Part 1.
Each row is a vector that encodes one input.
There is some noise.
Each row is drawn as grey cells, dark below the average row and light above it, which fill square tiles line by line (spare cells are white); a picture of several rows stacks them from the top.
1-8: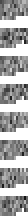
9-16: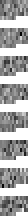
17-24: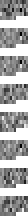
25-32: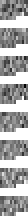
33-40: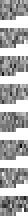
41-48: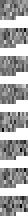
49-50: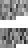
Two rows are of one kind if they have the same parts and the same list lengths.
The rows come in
2 kinds.
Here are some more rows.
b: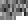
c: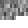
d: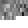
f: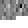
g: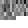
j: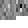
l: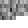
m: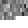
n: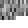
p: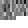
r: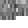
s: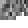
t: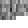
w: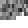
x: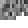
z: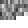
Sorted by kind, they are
b, g, p, s, w, x
c, d, f, j, l, m, n, r, t, z

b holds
a point on each of two 3-point lines.
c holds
a point on a 7-point line.
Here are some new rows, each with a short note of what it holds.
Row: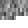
a point on a 7-point line
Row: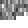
a point on a 7-point line
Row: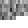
a point on a 7-point line
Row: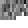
a point on each of two 3-point lines
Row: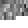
a point on a 7-point line
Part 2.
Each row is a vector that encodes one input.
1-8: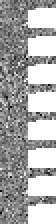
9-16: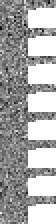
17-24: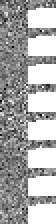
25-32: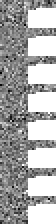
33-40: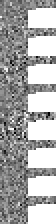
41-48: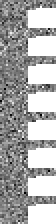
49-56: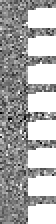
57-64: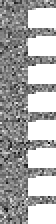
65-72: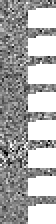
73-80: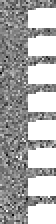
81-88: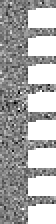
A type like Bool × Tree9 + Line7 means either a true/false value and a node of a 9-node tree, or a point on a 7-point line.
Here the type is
Line10 × Tree12.
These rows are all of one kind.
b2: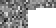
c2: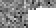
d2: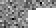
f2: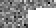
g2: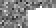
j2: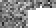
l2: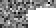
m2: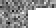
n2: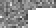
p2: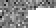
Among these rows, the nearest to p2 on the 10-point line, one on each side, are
c2 and l2.
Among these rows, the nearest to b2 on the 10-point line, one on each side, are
j2 and n2.
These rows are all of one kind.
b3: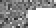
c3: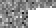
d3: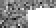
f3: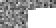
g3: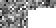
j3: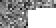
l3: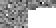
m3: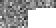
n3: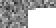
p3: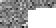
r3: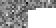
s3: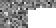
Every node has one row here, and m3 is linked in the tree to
c3, j3 and n3.
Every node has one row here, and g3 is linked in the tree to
b3.
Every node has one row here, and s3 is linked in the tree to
b3.
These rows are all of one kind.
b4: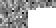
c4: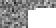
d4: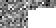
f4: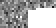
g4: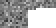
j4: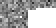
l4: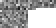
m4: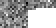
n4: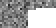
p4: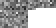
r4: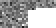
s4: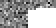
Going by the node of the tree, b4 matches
f4 and j4.
